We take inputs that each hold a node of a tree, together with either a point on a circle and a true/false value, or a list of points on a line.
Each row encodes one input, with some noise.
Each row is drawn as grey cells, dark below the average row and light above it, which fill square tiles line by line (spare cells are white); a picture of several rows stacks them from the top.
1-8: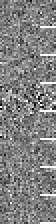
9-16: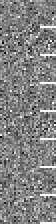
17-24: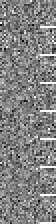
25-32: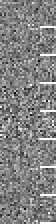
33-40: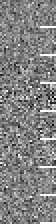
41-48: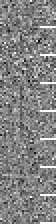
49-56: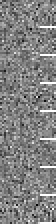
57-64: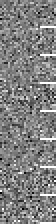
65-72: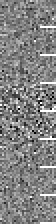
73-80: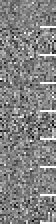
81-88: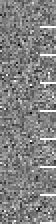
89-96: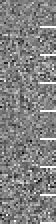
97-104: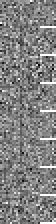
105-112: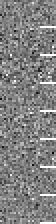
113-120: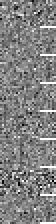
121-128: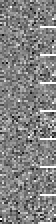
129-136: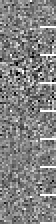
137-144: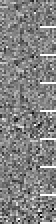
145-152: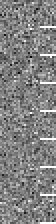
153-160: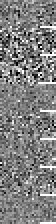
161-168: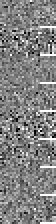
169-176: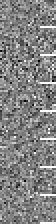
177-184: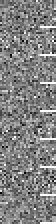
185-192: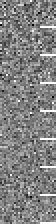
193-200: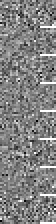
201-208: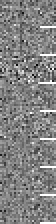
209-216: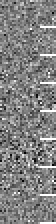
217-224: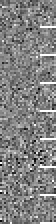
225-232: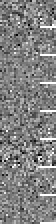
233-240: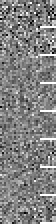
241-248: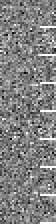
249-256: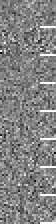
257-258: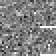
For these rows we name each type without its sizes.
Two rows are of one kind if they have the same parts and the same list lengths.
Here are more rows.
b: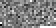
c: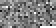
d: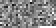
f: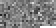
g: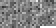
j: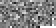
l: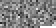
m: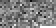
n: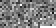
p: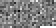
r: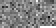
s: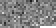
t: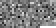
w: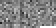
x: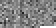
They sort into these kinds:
b, m, n, t
c, p
d, f, j, l, s, x
g, r, w

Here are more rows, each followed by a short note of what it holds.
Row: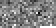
a point on a circle, a node of a tree and a true/false value
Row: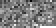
a point on a circle, a node of a tree and a true/false value
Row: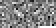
a node of a tree, together with a list of one item
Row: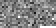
a node of a tree, together with a list of two items
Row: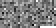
a point on a circle, a node of a tree and a true/false value
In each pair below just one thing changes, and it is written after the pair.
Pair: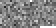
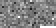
the node of the tree
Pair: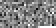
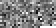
the place on the line in item 1 of the list
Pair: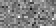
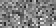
the node of the tree
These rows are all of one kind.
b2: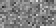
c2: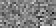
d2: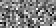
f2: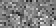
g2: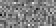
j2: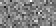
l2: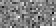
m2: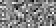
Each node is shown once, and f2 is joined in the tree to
c2 and d2.
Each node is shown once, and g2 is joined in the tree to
c2 and m2.
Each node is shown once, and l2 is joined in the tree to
b2 and j2.
